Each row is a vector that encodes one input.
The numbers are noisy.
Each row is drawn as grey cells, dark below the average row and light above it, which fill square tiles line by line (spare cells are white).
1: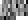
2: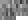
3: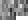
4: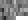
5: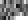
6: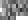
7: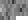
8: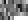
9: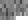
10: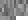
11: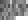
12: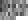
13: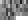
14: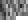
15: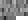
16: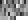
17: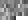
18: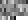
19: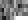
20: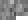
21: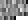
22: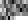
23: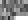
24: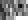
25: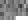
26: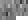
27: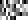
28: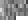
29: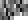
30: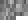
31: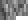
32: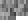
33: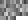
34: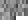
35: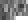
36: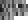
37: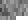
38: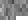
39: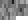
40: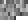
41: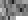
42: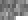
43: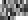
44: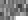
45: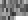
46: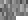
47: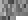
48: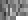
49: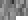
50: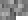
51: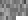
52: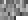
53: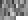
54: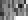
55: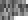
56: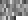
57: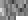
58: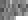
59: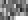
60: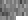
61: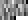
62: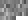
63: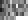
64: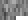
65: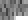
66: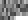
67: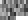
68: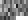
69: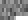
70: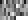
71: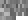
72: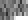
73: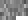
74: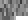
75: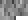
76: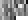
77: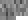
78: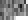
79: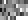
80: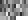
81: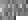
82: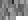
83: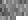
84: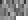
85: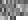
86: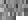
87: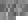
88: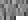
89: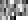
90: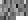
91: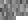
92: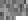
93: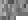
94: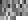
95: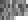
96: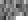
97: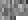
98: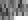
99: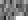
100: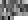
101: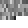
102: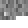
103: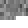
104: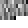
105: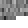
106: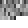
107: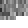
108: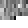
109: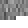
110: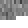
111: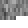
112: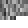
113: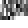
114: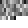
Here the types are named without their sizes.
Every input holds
a label, together with either a fixed value, or four true/false values.
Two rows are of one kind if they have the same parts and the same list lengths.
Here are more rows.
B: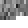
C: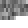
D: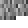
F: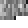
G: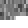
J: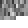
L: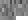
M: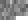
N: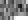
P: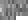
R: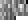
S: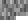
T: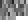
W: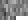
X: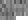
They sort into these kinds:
B, C, D, G, J, L, M, N, P, S, T, W, X
F, R

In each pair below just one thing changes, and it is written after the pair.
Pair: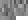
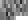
one of the four true/false values
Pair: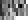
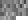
one of the four true/false values
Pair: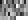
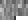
one of the four true/false values
